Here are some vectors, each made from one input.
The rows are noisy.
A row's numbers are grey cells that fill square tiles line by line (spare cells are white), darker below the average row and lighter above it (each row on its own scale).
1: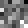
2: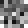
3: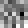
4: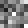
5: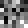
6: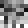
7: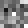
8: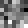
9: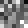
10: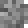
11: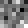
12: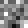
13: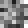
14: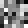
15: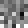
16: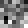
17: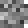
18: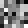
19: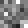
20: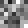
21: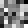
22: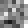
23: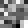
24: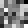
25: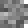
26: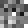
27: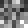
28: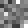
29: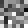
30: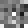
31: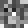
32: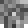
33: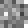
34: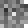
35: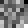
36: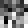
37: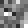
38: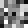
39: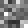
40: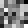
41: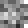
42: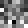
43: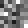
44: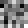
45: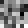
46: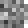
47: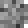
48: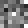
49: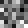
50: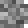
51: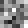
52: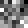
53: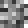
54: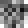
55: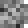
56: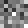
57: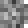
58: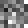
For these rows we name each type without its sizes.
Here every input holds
either a fixed value, or a point on each of two lines and a true/false value.
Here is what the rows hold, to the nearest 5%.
About 10% of them hold a fixed value. The rest hold a point on each of two lines and a true/false value.
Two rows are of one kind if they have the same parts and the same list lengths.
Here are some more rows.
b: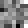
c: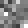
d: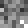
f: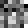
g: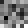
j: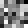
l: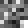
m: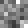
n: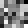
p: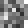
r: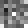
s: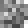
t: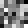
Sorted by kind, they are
b, c, d, f, g, l, m, p, r, s
j, n, t

